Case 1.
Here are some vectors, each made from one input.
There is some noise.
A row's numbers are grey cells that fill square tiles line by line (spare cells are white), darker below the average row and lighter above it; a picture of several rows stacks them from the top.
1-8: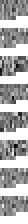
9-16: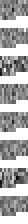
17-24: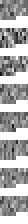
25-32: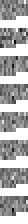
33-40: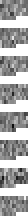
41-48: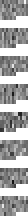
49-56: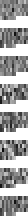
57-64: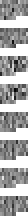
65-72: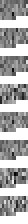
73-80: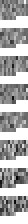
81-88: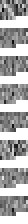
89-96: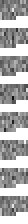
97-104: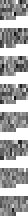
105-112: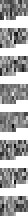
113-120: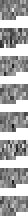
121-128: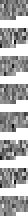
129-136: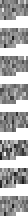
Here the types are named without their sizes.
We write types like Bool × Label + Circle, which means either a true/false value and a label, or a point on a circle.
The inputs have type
Bool × Bool × Bool × Bool + Line.
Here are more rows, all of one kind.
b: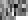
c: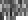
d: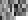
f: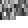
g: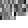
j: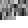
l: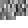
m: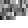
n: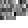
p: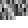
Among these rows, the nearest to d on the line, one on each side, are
b and g.
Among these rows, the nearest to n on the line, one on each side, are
c and m.
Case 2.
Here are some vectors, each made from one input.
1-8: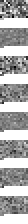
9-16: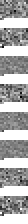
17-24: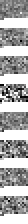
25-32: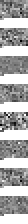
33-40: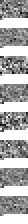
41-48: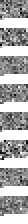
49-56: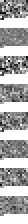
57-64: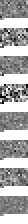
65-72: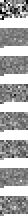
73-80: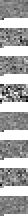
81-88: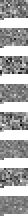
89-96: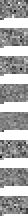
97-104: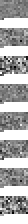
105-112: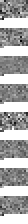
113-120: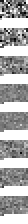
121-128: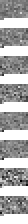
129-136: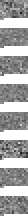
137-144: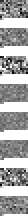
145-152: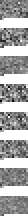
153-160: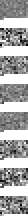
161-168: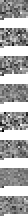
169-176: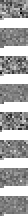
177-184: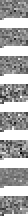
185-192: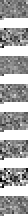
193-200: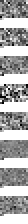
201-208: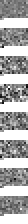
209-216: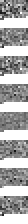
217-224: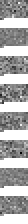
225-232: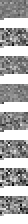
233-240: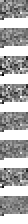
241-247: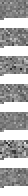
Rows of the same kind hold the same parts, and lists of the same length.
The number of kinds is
3.
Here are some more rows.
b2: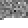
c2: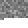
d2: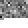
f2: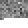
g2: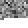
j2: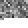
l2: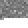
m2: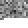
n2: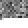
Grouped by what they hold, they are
b2, f2, g2, m2
c2, d2, j2, l2
n2

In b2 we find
a point on a 19-point circle.
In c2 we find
four true/false values.
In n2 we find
a fixed value.
